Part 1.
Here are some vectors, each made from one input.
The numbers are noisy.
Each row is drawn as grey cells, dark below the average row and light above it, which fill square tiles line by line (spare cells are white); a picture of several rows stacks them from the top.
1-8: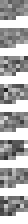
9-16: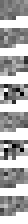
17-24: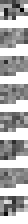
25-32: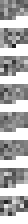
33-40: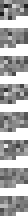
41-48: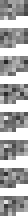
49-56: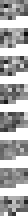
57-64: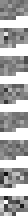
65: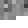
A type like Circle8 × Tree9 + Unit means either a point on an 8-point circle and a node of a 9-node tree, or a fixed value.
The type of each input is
(Circle8 + Unit) × Line5.
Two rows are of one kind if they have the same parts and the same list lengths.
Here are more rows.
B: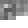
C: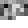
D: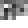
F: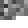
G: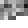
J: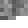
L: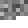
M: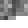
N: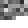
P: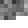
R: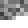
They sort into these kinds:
B, D, R
C, F, G, J, L, M, N, P

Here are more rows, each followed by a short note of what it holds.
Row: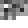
a point on a 5-point line
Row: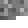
a point on an 8-point circle and a point on a 5-point line
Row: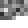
a point on a 5-point line
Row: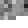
a point on a 5-point line
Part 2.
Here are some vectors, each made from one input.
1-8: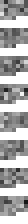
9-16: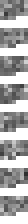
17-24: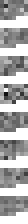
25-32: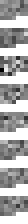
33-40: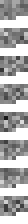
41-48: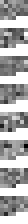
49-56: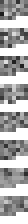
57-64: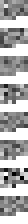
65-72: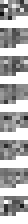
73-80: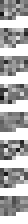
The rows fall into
3 kinds.
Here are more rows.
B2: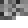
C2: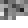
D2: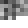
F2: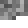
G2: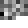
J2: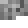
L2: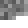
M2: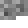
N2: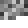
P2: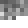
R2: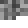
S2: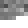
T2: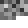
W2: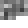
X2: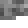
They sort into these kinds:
B2, G2, N2, T2
C2, D2, F2, J2, P2, R2, W2, X2
L2, M2, S2

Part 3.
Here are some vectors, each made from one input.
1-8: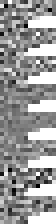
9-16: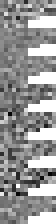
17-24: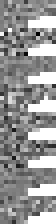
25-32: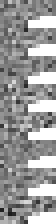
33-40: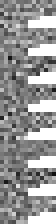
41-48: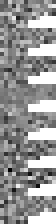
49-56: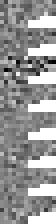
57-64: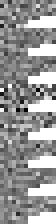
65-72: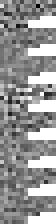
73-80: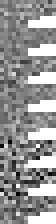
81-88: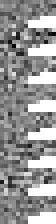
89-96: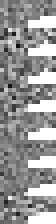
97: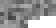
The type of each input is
List2(Line6).
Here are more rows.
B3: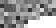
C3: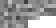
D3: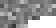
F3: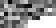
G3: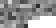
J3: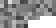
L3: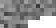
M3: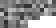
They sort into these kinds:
B3
C3, D3, G3, L3
F3, J3, M3

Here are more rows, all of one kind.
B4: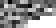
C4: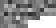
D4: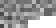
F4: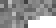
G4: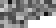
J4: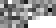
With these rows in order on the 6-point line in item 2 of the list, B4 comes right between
F4 and G4.
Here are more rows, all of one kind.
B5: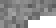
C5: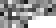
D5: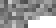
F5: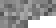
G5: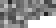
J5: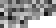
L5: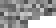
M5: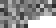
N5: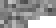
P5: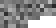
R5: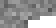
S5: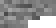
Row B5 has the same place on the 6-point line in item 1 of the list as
F5, L5 and R5.
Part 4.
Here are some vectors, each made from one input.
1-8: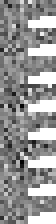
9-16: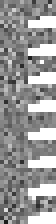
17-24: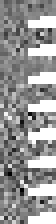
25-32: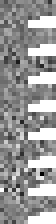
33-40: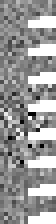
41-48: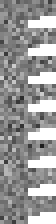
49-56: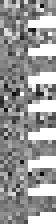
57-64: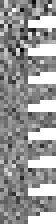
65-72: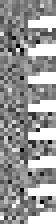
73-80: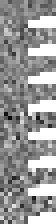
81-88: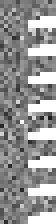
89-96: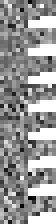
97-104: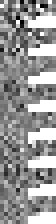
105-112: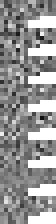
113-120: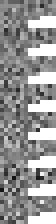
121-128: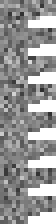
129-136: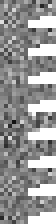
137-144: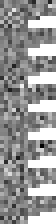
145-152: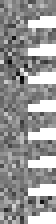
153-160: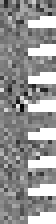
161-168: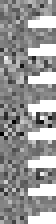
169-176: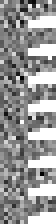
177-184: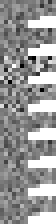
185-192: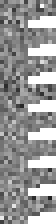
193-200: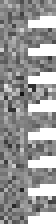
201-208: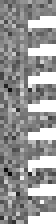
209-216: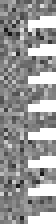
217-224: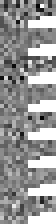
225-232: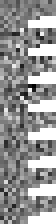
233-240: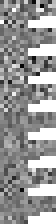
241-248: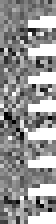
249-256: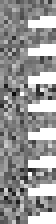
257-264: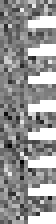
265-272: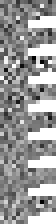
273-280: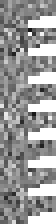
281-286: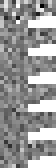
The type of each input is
Bool × (Tree15 + Unit).
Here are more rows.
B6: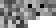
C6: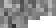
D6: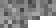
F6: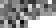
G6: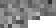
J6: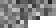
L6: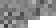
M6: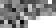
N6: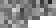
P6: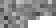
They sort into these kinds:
B6, C6, D6, G6, J6, L6, N6, P6
F6, M6

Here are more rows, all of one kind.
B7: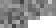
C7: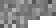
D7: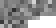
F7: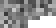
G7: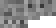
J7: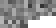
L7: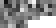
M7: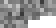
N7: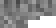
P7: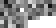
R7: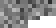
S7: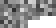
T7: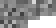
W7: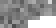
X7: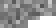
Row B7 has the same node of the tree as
D7, F7, L7 and N7.
